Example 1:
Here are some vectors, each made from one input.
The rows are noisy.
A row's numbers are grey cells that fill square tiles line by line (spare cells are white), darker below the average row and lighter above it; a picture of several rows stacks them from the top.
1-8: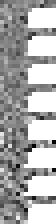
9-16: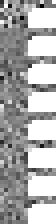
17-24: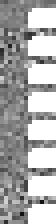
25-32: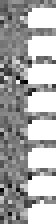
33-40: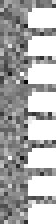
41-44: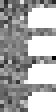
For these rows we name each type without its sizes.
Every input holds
a label.
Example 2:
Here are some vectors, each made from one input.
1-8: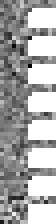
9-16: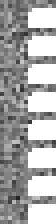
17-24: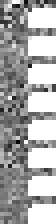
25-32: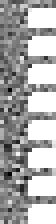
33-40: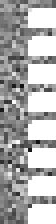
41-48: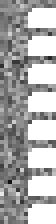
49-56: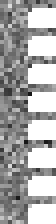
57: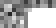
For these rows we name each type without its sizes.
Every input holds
four true/false values.
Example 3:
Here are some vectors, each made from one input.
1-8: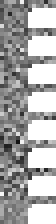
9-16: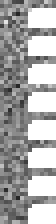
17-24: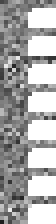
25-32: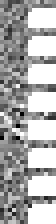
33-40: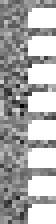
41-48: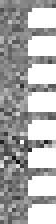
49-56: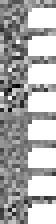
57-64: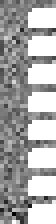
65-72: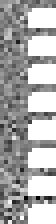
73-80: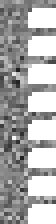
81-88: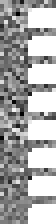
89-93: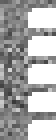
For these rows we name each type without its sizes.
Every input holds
either a fixed value, or three true/false values.
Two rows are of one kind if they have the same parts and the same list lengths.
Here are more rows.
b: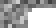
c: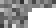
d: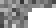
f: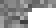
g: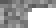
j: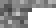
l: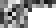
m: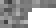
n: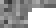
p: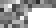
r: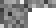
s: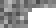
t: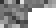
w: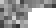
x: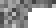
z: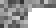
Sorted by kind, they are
b, f, g, j, m, n, p, r, s, t, w, z
c, d, l, x

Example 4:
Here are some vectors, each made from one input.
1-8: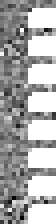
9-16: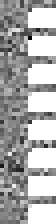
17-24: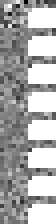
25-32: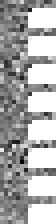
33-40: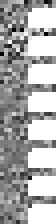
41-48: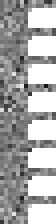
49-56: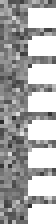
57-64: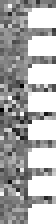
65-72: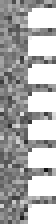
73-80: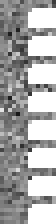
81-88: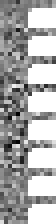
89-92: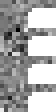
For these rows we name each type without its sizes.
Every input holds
four true/false values.
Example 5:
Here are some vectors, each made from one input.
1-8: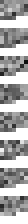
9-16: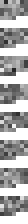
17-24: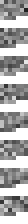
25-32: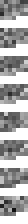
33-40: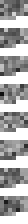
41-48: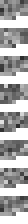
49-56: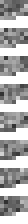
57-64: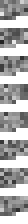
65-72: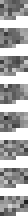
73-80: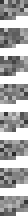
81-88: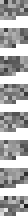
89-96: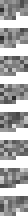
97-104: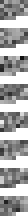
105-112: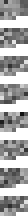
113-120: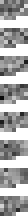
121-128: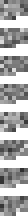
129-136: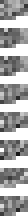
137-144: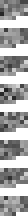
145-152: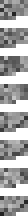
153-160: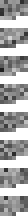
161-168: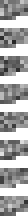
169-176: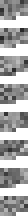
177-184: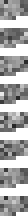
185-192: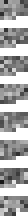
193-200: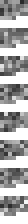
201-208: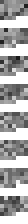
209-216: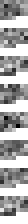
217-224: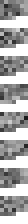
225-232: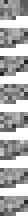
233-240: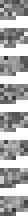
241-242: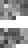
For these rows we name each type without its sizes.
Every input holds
three true/false values.
